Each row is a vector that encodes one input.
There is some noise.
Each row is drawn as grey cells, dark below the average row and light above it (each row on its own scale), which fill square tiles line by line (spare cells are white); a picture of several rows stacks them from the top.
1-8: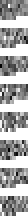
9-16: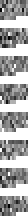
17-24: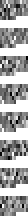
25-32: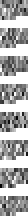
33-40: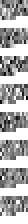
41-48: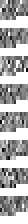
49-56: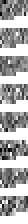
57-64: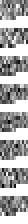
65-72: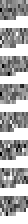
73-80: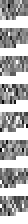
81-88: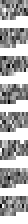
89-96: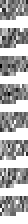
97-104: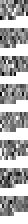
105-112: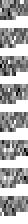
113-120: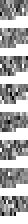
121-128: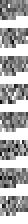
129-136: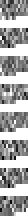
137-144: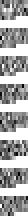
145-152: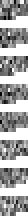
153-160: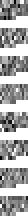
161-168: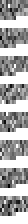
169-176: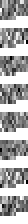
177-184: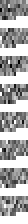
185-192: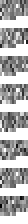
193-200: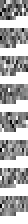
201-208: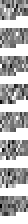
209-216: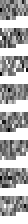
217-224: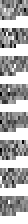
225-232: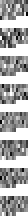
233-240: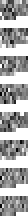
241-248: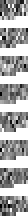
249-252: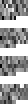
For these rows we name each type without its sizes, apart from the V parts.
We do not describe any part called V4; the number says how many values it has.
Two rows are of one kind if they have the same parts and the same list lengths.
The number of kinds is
5.
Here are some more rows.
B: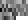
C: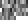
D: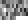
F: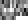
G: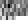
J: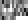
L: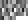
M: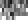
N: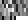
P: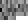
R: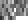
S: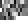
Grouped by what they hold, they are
B, C, P, S
D, F, J
G, M
L, R
N

